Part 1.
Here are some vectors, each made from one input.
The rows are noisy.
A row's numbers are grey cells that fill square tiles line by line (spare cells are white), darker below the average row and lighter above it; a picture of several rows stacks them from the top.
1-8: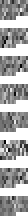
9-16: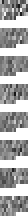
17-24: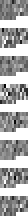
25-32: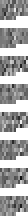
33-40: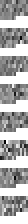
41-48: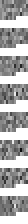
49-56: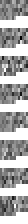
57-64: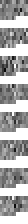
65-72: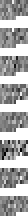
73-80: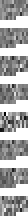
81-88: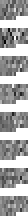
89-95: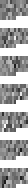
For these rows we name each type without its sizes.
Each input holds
a list of points on a circle.
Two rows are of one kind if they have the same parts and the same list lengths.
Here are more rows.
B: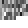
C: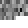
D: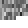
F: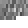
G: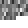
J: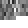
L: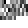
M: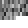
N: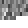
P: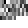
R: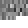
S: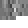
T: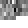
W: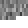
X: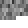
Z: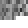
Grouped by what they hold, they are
B, D, F, G, J, N, S, W, X
C, M, R, T, Z
L, P

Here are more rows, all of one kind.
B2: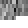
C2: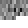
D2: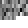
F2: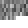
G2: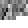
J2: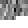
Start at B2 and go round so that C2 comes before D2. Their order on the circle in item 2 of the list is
B2, J2, C2, D2, G2, F2.
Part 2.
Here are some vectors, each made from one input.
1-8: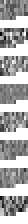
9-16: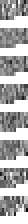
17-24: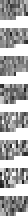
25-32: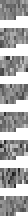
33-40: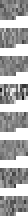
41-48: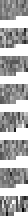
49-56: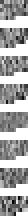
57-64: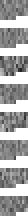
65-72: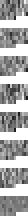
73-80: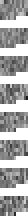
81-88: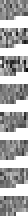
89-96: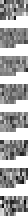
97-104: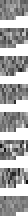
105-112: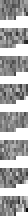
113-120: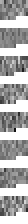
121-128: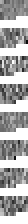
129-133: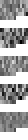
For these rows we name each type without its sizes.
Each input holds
a label and three true/false values.
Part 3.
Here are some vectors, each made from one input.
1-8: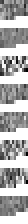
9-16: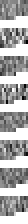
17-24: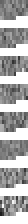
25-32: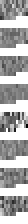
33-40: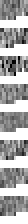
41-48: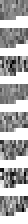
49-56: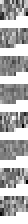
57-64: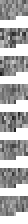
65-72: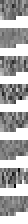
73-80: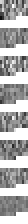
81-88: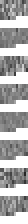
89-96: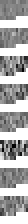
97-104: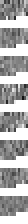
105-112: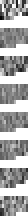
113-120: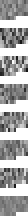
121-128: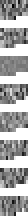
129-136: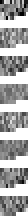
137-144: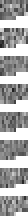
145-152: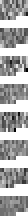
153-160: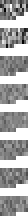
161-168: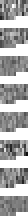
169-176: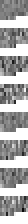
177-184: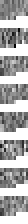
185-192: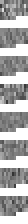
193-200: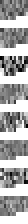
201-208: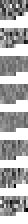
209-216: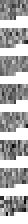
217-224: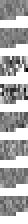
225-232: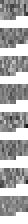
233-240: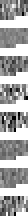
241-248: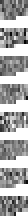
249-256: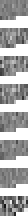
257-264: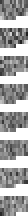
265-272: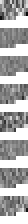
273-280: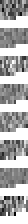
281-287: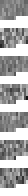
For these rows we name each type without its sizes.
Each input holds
a list of points on a line.
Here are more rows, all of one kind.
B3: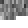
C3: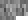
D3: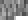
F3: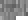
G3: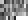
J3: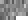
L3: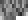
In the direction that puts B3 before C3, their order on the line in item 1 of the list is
D3, B3, L3, G3, F3, J3, C3.
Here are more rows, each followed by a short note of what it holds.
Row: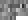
the empty list
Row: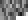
a list of one item
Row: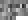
the empty list
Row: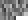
a list of two items
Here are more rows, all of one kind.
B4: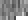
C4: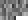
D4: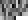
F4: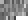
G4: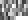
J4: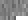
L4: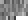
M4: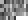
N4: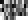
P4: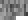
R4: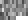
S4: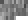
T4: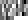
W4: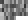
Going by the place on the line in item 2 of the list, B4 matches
D4, M4 and S4.
